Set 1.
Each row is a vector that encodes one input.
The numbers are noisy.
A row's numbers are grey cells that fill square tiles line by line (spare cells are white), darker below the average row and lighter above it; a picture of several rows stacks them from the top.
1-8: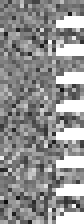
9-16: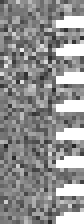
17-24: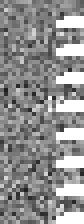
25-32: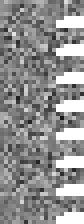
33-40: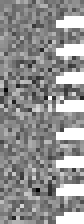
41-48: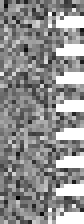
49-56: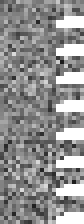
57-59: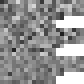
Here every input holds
a node of a 10-node tree.
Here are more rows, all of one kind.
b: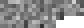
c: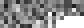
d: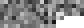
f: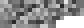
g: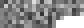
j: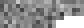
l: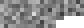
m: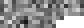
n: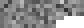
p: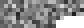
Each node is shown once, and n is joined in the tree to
b and d.
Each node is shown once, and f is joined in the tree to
l.
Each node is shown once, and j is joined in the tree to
b and g.
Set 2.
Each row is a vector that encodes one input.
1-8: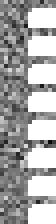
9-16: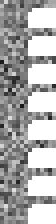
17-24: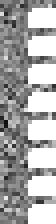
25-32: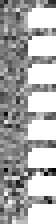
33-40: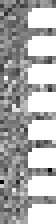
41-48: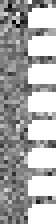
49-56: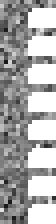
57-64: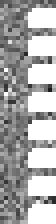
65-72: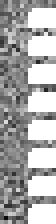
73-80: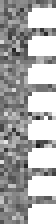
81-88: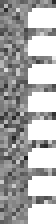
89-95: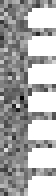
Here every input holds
four true/false values.
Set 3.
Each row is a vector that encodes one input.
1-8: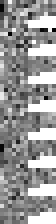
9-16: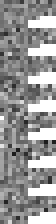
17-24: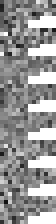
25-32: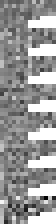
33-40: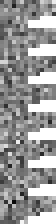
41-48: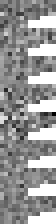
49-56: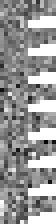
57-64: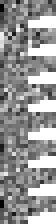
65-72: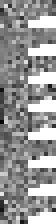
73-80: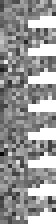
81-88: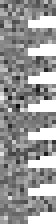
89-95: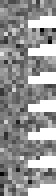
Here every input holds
three true/false values.
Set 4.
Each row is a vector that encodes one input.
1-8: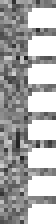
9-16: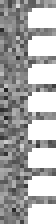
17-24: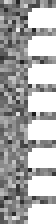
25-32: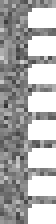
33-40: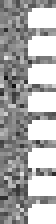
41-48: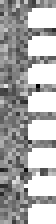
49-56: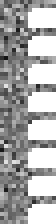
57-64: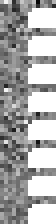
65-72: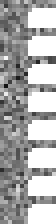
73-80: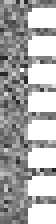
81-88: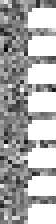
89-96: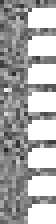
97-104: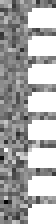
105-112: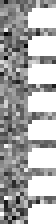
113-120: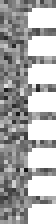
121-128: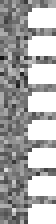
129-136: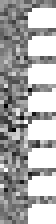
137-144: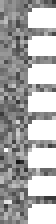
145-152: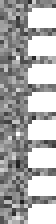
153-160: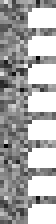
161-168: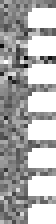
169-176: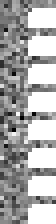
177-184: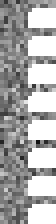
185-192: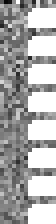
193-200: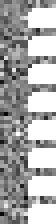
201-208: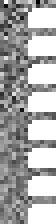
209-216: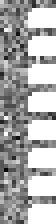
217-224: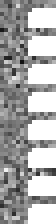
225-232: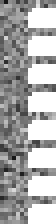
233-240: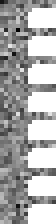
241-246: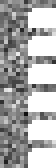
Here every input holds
a point on a 15-point line.
